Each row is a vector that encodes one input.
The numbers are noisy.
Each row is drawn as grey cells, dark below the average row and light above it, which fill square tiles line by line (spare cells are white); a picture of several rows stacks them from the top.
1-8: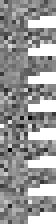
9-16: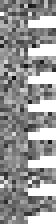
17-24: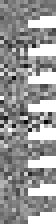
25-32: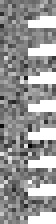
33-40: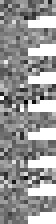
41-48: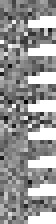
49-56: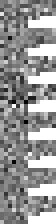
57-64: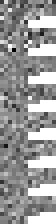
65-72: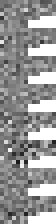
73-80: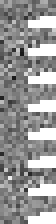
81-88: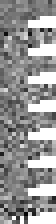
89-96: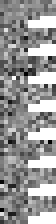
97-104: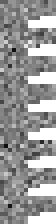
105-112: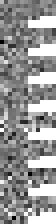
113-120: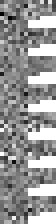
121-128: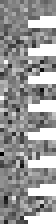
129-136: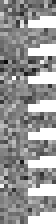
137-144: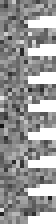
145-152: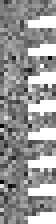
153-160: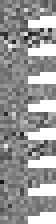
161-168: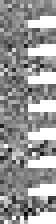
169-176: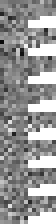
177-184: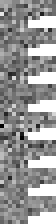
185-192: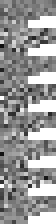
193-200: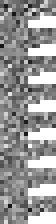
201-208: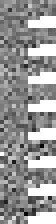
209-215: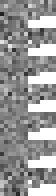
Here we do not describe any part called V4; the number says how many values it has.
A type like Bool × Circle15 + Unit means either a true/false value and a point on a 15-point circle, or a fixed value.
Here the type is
(Line5 + Line6) × V4 + List3(Line7).
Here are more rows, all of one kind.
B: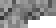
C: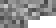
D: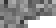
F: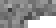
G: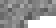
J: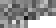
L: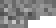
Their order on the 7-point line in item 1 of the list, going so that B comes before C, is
B, J, L, G, C, D, F.
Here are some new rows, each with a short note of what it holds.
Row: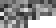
a list of one item
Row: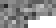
a list of one item
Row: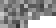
a point on a 6-point line and a value of V4
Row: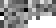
a point on a 5-point line and a value of V4
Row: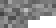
a list of two items
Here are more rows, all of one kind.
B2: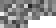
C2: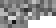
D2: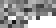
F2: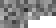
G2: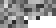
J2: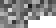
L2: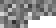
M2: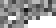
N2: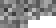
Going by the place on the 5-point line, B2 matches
G2 and M2.
